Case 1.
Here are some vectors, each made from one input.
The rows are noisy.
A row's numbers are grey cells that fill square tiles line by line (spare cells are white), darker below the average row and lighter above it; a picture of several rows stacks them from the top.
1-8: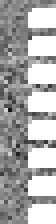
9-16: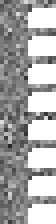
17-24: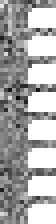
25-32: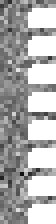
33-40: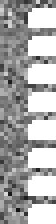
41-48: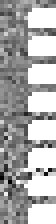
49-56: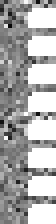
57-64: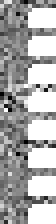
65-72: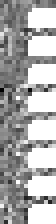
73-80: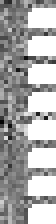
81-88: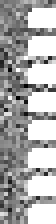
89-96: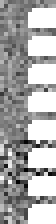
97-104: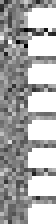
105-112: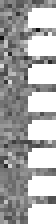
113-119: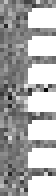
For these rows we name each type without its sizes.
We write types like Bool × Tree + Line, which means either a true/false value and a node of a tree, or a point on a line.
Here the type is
List(Line).
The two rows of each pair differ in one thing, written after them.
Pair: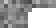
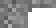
the place on the line in item 2 of the list
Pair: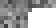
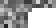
the place on the line in item 2 of the list
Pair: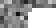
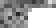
the place on the line in item 2 of the list
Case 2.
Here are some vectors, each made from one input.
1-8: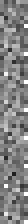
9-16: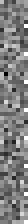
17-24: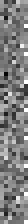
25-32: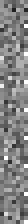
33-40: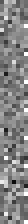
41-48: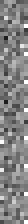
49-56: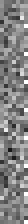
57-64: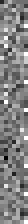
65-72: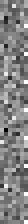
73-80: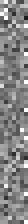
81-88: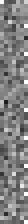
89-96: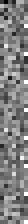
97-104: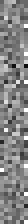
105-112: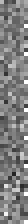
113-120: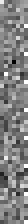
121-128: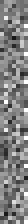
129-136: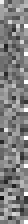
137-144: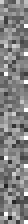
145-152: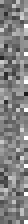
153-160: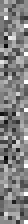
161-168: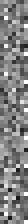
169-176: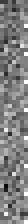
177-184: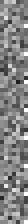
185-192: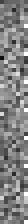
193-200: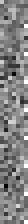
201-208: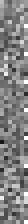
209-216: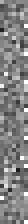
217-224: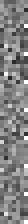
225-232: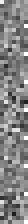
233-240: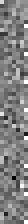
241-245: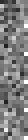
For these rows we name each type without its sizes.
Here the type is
Bool × Bool × Bool × Bool + Circle + Unit.
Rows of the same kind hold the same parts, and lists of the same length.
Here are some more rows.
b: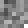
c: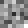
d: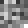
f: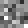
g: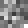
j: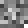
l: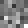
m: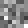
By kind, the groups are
b, j
c, d, f, l, m
g

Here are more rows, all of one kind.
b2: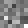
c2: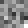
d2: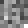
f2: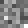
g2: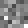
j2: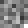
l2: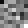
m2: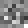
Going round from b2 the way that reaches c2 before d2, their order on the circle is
b2, g2, m2, c2, l2, d2, f2, j2.
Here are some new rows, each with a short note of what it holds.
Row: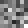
four true/false values
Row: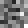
four true/false values
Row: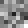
a fixed value
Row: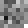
four true/false values
